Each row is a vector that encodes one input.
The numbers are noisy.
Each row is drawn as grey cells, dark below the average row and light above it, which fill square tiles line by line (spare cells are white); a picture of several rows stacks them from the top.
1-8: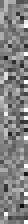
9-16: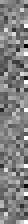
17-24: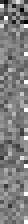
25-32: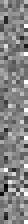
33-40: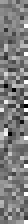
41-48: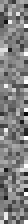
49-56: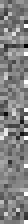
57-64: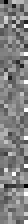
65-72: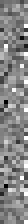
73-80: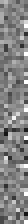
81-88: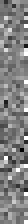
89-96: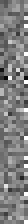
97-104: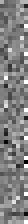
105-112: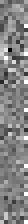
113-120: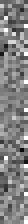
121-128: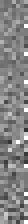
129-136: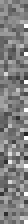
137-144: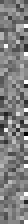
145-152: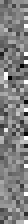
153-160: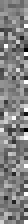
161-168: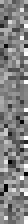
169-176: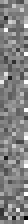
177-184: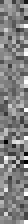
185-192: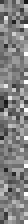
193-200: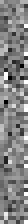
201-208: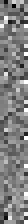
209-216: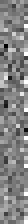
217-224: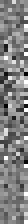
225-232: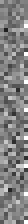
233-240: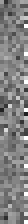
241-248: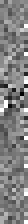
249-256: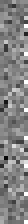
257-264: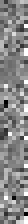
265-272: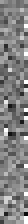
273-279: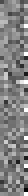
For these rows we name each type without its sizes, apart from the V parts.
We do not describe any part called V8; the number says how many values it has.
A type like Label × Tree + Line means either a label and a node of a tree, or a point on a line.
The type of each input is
Bool × V8 + List(Line).
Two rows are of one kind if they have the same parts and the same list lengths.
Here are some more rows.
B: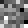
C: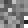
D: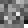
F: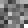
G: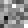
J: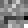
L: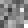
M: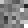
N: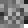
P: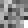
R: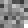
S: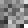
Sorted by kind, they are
B, D, F, N
C, G, P, S
J
L, M, R

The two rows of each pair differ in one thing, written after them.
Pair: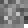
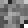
the true/false value
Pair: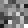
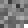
the true/false value
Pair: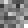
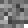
the value of V8
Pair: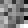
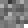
the true/false value
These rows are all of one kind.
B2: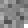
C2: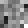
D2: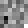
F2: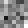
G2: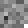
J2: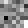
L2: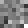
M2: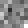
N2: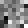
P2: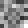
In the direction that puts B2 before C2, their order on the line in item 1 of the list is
P2, G2, D2, F2, B2, J2, C2, L2, N2, M2.
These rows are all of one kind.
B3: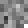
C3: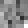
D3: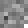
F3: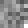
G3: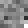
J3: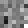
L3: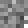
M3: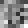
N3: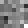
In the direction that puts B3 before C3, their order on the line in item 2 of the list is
B3, J3, D3, M3, F3, L3, G3, C3, N3.
